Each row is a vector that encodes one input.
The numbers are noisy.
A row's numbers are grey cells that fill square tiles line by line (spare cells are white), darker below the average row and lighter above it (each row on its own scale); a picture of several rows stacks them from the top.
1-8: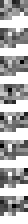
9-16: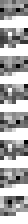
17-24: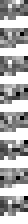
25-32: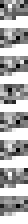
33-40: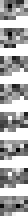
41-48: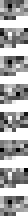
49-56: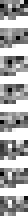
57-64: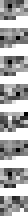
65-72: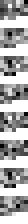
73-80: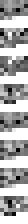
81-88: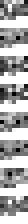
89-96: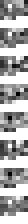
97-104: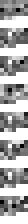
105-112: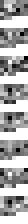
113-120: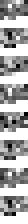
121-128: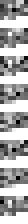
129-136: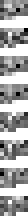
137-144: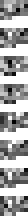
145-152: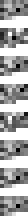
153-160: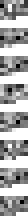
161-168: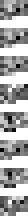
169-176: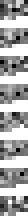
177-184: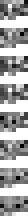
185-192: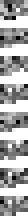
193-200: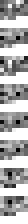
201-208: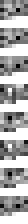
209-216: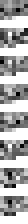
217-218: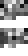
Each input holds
either a point on a 5-point line, or a list of up to two items, each a point on a 6-point line and a true/false value.
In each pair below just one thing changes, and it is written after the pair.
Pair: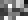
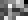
the true/false value in item 2 of the list
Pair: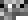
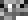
the true/false value in item 2 of the list
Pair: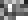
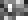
the true/false value in item 1 of the list
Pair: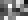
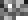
the place on the 6-point line in item 1 of the list
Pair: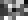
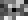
the true/false value in item 2 of the list
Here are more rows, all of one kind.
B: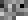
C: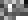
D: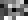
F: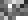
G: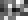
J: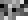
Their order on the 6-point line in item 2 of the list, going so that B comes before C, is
B, G, F, J, D, C.
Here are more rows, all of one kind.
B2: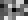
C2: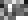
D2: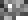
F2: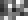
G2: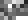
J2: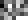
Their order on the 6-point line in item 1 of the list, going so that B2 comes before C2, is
B2, F2, G2, C2, D2, J2.
